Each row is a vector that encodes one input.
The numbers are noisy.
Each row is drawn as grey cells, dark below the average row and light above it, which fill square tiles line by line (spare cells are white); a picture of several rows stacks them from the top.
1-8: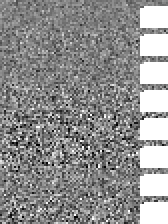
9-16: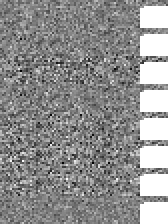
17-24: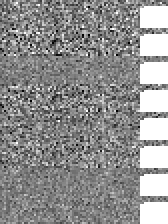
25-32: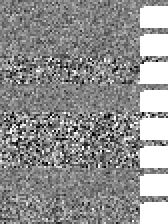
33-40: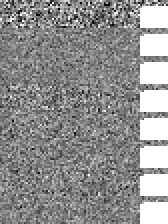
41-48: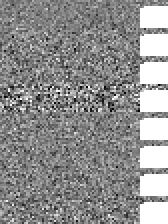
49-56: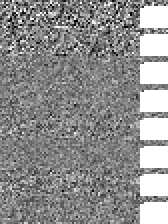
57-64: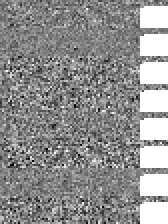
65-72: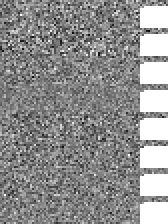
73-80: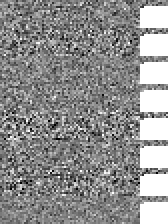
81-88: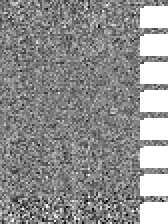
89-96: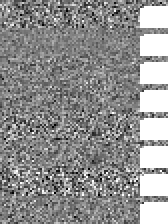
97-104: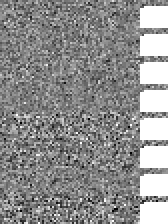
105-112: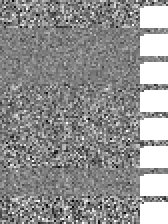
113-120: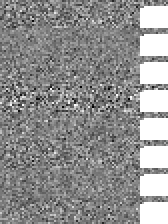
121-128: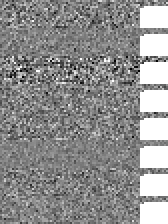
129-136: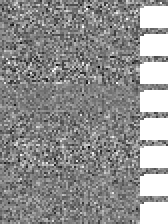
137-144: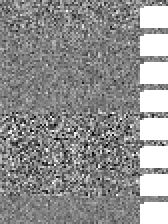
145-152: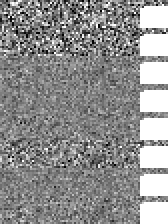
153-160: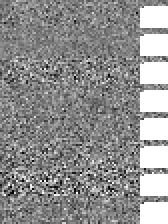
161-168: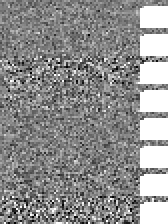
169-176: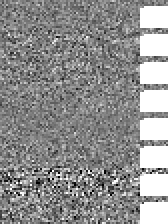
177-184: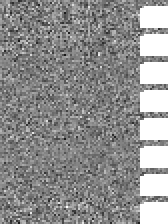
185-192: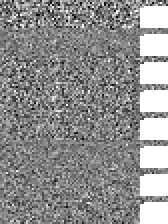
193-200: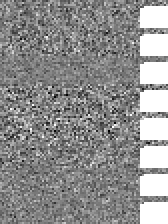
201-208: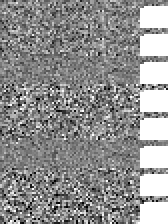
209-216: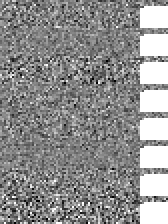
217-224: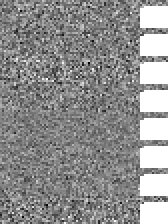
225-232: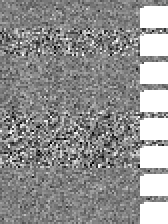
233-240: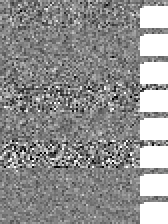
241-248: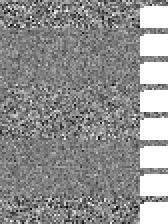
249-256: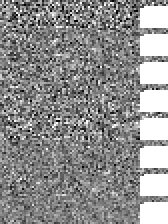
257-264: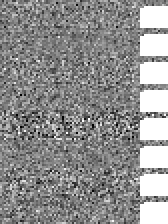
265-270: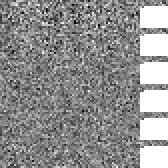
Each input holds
either one of 4 labels and a true/false value, or a node of a 7-node tree, or a node of a 13-node tree.
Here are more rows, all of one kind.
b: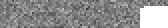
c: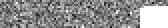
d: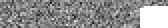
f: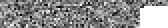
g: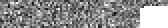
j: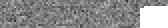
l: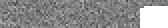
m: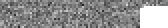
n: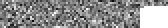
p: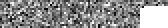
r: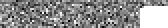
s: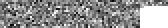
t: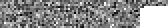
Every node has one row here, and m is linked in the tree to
b.
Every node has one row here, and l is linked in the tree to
d, p and t.
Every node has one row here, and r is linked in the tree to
c, d and s.
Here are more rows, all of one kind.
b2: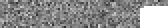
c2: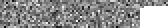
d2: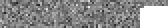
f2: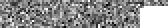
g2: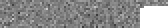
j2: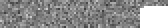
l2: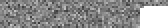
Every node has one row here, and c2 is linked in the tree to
l2.
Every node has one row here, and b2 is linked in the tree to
f2.
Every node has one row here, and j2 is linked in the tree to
d2, f2 and l2.
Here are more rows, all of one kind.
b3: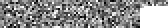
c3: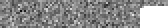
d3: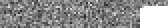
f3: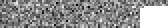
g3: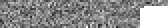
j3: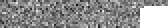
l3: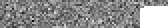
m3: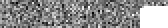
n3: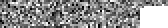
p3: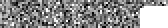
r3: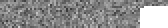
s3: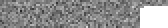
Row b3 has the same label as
d3, g3 and l3.
